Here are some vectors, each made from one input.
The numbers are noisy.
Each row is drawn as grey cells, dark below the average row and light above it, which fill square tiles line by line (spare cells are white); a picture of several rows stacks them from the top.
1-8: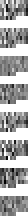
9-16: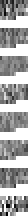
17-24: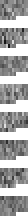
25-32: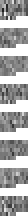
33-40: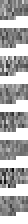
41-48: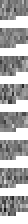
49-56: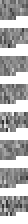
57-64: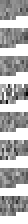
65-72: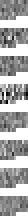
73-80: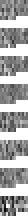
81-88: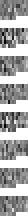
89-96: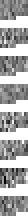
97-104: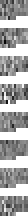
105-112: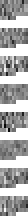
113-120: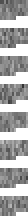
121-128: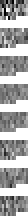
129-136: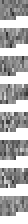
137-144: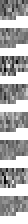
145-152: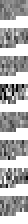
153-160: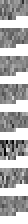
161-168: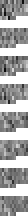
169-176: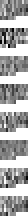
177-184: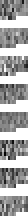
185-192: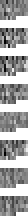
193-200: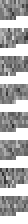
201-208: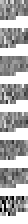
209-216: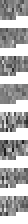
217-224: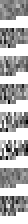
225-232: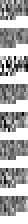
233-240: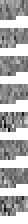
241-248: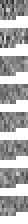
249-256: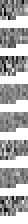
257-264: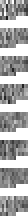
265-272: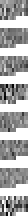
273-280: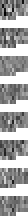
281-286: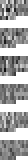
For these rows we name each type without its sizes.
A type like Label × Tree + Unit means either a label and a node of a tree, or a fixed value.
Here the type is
List(Line).
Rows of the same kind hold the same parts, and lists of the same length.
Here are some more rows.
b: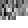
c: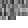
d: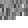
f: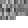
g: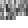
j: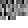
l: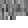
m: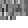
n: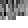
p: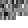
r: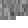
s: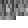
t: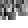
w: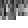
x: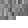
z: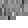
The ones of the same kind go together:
b, r, t, x
c, g, j, z
d, p
f, l, m, n, s, w

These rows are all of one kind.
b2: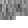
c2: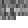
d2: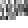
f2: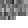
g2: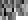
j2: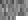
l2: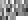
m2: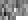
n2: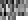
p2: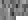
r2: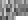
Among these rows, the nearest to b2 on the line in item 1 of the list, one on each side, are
g2 and m2.
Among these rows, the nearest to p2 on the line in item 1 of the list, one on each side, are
c2 and n2.
